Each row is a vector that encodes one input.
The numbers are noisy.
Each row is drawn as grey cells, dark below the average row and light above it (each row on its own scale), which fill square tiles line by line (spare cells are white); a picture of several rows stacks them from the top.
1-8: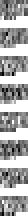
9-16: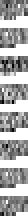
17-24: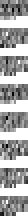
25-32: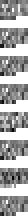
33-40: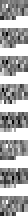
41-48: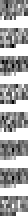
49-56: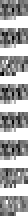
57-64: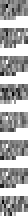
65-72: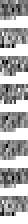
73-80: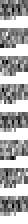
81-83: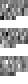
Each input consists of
one of 5 labels and a true/false value.
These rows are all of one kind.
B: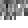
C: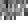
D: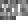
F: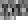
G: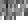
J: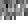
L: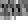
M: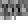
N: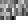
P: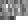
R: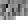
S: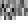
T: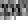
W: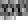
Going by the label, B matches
C, D, G and J.
